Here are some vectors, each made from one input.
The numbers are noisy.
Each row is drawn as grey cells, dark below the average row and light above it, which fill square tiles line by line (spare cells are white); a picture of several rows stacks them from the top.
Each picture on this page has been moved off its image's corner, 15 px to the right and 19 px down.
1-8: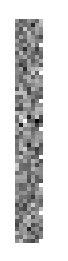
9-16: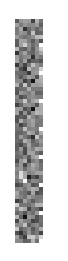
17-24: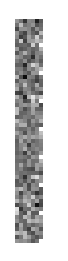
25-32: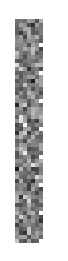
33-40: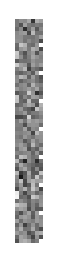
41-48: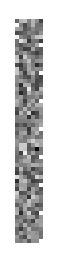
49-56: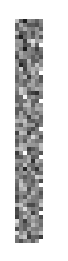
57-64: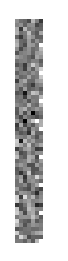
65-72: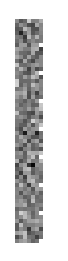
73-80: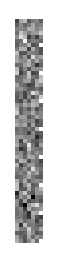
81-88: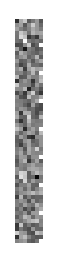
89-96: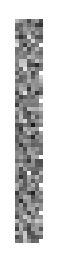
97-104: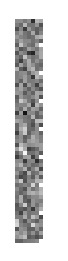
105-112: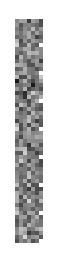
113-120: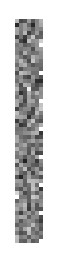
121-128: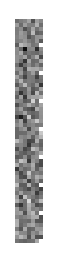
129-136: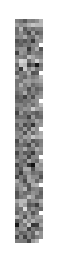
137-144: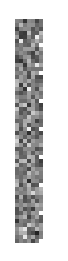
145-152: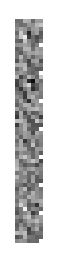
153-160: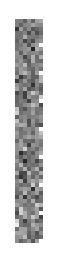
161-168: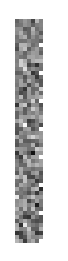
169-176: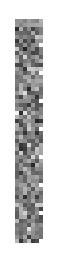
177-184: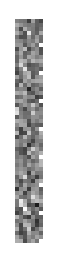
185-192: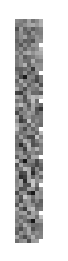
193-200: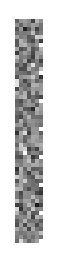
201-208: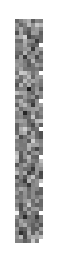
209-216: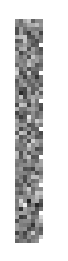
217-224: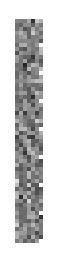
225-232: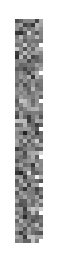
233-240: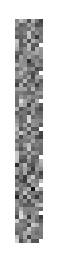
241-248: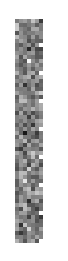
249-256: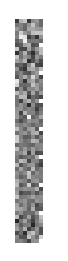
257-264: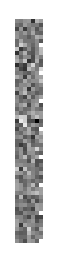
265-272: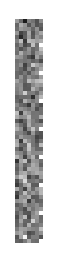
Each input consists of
a point on a 10-point circle.
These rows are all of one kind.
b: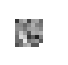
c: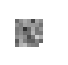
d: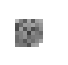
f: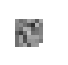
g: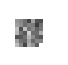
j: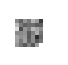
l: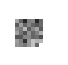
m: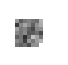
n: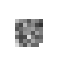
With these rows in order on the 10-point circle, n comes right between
g and j.
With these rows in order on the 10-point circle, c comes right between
b and d.
